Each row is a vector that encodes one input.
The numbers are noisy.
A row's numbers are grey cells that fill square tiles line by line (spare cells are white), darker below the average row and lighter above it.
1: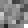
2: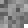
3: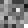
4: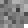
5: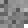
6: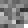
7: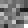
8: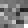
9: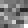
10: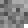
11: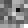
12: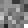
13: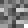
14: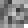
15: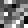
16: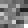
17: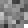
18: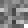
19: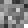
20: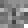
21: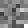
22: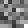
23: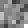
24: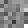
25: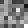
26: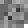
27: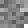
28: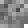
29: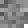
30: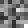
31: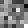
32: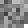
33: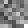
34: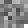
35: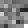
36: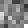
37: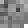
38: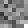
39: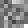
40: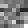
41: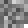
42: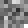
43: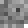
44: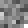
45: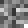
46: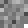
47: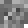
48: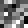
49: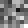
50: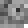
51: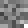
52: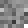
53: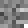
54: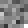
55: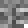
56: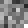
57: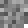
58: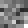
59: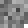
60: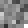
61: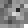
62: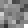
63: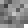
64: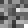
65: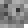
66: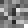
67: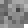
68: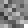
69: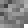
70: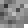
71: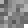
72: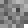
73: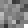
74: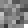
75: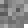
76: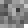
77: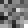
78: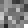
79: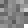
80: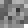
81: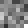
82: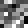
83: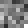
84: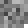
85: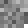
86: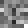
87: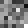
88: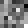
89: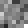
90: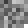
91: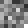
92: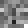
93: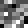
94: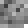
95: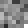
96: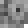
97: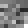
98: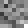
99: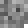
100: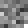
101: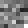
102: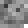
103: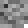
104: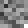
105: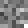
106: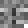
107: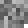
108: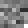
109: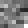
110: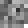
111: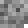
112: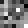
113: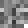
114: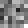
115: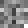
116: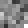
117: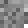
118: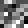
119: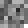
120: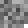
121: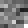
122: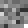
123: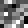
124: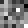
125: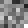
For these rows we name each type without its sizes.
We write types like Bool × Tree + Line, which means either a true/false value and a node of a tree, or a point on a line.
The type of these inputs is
List(Line).
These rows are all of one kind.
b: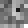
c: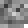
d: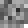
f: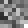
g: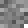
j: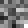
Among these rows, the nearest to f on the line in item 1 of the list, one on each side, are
g and j.
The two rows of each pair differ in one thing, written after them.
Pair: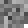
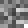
the place on the line in item 1 of the list
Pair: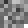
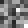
the place on the line in item 1 of the list
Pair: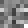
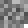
the place on the line in item 1 of the list
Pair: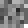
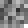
the place on the line in item 2 of the list
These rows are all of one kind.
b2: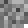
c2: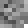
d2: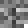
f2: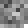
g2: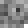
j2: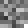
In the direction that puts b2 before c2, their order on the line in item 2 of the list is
b2, d2, g2, j2, c2, f2.
